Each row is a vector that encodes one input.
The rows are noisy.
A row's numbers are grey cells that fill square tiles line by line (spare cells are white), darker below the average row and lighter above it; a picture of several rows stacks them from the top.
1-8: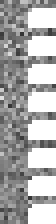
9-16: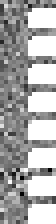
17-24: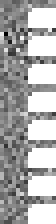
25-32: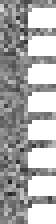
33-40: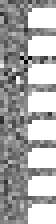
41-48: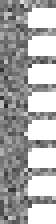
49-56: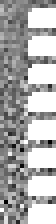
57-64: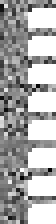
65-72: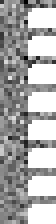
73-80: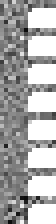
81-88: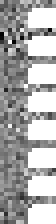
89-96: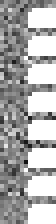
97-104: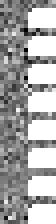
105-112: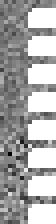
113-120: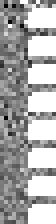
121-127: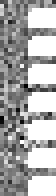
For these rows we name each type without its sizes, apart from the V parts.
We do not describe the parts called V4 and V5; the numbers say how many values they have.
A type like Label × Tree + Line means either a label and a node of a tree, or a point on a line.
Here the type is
Bool × (Circle + V4) + V5.
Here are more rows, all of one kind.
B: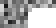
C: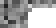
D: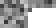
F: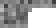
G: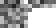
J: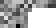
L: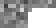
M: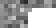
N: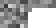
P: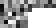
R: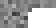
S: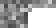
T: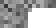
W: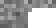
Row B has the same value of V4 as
F, L and T.
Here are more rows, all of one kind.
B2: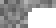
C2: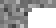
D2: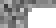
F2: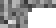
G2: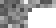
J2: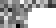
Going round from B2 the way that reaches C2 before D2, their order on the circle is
B2, J2, F2, G2, C2, D2.
